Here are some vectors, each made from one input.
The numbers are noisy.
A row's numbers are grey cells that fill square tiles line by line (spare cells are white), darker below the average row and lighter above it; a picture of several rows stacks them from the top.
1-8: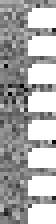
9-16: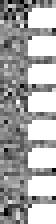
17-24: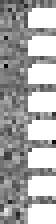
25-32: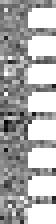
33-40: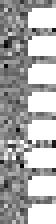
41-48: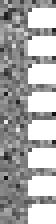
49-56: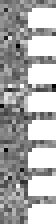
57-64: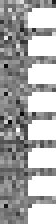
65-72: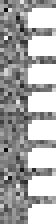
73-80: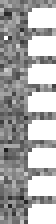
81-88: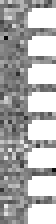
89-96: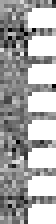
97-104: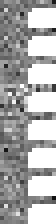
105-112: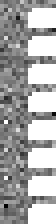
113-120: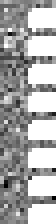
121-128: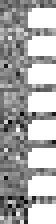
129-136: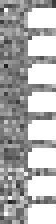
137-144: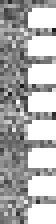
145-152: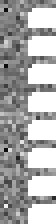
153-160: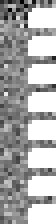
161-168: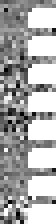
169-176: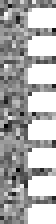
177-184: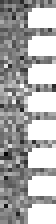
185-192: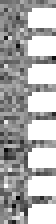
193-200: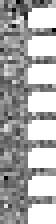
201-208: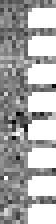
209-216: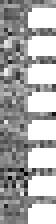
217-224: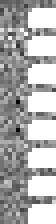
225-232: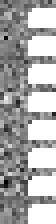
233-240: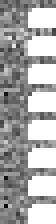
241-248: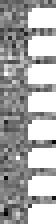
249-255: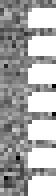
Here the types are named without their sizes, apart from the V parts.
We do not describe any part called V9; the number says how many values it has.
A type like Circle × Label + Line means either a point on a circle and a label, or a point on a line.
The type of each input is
List(Bool × V9).
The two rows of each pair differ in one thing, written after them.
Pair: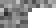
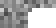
the value of V9 in item 2 of the list
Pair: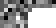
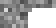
the true/false value in item 2 of the list
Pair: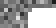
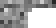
the value of V9 in item 2 of the list
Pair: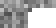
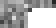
the true/false value in item 2 of the list
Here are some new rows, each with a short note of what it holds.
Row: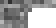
a list of one item
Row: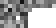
a list of two items
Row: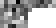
the empty list
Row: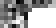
the empty list
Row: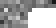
a list of two items
